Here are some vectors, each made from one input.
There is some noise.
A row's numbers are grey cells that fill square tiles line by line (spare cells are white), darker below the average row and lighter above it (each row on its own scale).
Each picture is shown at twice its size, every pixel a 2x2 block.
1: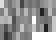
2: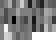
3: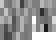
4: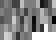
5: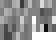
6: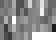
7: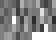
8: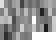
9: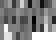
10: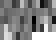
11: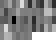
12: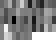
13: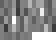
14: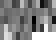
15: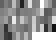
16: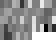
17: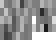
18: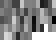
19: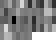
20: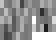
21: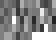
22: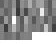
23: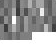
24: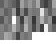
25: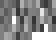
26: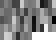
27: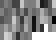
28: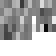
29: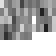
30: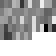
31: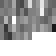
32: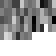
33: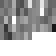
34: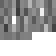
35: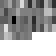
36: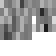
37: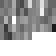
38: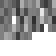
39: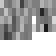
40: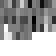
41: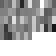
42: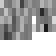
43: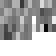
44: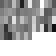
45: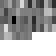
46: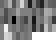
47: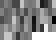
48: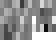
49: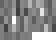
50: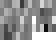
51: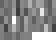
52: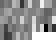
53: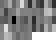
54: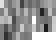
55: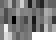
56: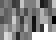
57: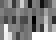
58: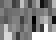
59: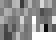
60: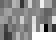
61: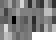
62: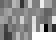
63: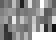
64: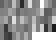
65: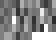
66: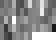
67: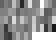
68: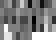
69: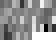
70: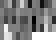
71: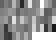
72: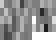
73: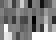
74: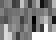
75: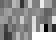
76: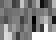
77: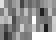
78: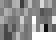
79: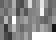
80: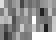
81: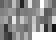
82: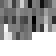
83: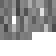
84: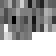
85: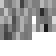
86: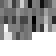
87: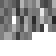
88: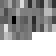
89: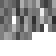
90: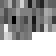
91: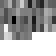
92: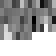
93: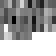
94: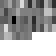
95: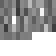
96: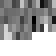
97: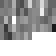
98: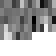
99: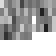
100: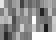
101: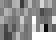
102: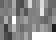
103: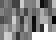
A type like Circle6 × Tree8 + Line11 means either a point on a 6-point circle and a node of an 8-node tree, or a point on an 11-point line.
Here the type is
Line13.
